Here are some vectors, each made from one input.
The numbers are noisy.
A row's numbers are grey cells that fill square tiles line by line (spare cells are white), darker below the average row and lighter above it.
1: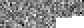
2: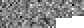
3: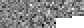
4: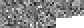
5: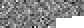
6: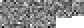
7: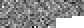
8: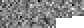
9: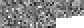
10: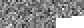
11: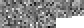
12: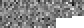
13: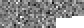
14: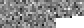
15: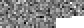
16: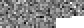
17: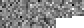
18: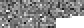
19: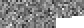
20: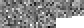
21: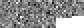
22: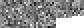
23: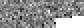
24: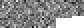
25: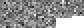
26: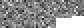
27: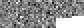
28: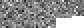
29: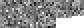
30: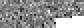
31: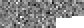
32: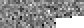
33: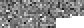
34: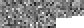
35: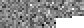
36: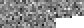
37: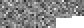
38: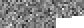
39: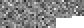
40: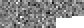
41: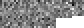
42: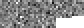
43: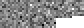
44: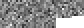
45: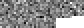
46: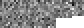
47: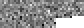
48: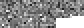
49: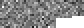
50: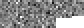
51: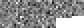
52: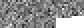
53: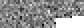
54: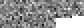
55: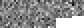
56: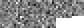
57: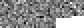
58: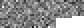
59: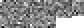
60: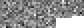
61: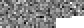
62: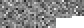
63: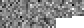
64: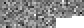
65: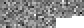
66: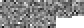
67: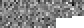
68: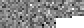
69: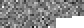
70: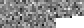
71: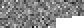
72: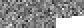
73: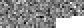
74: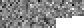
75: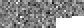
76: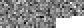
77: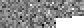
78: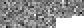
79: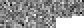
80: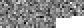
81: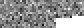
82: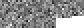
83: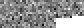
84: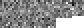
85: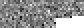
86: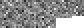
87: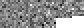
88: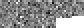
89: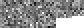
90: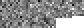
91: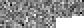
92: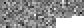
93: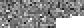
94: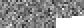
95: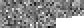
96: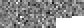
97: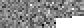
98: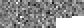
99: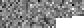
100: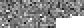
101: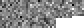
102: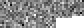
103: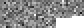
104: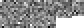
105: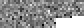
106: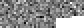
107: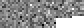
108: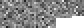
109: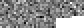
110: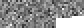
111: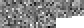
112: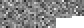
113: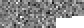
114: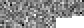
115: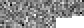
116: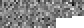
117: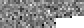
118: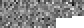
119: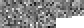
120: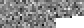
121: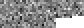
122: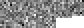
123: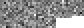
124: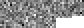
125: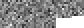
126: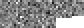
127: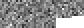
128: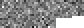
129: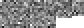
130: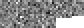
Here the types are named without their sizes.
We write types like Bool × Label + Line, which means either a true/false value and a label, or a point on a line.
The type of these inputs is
Circle + Line.
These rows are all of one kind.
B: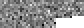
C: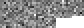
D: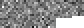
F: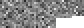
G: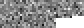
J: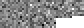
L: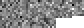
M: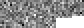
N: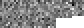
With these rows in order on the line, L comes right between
J and N.
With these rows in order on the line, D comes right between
F and N.
